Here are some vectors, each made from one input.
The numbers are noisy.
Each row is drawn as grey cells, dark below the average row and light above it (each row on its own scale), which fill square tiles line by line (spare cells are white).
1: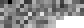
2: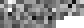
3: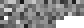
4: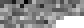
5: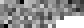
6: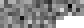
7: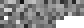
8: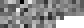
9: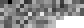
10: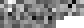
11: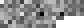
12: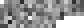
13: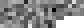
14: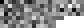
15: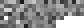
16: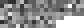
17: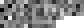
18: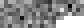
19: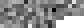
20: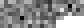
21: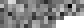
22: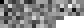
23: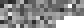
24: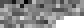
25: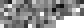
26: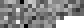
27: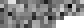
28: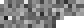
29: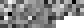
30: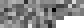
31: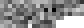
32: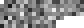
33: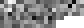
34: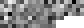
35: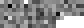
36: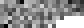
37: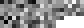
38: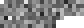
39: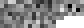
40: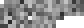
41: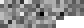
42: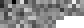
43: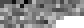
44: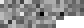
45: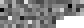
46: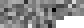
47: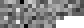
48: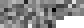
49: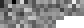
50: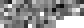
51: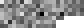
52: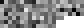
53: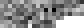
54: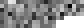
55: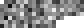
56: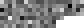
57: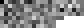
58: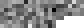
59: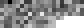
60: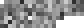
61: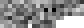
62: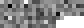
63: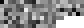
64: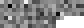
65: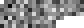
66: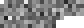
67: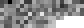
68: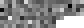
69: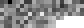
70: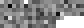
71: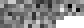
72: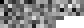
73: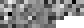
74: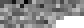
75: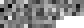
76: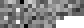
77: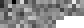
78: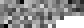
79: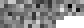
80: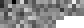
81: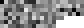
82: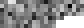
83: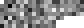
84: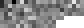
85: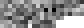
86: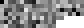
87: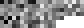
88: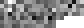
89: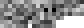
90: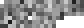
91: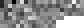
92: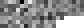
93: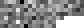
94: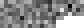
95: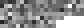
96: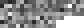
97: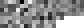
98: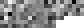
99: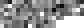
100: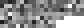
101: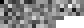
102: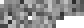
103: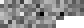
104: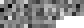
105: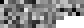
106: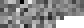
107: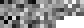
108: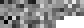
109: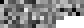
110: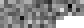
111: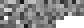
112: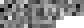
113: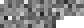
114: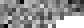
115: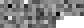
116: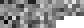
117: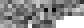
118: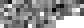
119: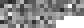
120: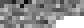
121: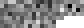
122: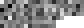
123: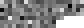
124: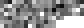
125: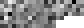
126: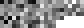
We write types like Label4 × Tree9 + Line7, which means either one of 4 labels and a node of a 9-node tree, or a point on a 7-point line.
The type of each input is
Circle16 + Line10.
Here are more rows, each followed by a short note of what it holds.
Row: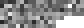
a point on a 10-point line
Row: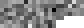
a point on a 10-point line
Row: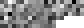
a point on a 16-point circle
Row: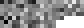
a point on a 10-point line
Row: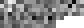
a point on a 16-point circle
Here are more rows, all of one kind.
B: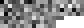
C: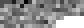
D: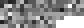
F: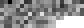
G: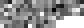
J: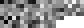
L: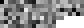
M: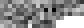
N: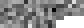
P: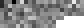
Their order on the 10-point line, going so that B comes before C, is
J, L, B, P, D, C, F, G, M, N.
